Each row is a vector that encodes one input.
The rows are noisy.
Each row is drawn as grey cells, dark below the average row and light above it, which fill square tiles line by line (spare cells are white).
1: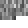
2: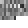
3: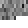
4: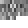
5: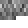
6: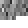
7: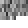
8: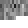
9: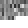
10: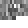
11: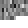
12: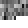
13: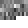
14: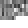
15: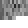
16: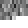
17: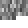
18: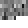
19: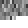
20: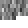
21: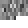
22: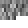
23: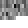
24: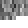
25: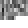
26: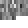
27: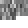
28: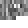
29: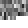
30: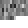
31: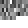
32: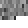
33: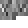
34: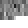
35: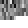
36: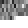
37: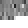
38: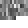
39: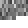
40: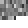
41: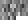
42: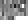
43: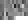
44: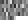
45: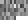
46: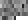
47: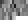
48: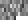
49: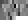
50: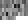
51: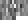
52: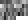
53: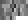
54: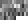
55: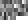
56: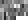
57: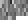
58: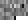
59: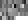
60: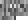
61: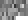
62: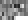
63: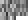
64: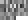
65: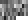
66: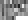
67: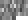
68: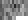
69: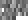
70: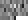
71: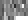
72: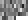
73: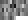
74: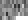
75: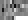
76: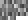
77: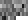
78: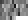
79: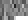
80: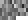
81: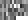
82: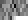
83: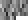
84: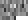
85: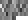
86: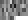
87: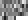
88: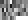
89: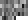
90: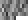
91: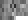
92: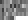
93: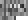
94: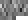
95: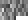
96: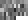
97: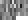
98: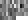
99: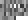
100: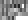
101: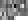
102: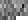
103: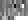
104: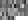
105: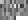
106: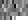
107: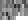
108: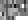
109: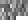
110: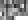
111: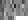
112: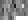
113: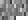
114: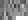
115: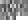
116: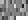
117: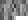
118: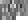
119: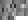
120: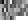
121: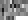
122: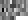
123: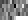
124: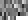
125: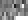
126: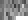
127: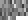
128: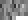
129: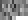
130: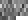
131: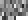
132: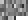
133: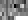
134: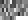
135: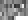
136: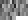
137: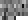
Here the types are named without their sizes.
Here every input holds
a point on a line, together with either a point on a line, or three true/false values.
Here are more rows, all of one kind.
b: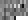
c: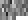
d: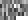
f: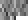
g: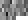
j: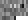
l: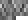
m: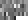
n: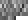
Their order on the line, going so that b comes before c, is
d, m, b, j, n, l, f, c, g.
